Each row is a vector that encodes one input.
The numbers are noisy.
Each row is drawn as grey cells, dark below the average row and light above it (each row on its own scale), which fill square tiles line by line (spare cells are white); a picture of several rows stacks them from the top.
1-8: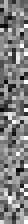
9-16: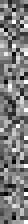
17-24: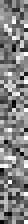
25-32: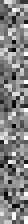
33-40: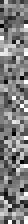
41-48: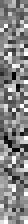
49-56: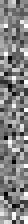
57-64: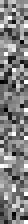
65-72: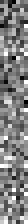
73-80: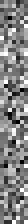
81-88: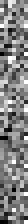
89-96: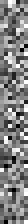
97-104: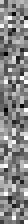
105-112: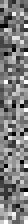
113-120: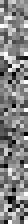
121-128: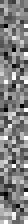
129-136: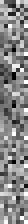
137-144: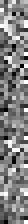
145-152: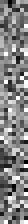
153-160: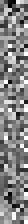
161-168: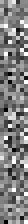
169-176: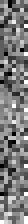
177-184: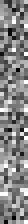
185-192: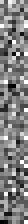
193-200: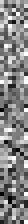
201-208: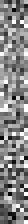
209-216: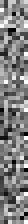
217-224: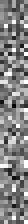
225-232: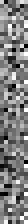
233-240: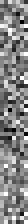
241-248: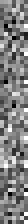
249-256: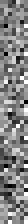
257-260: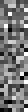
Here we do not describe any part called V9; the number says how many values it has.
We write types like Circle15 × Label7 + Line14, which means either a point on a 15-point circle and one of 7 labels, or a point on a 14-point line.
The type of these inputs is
List3(Bool × V9).
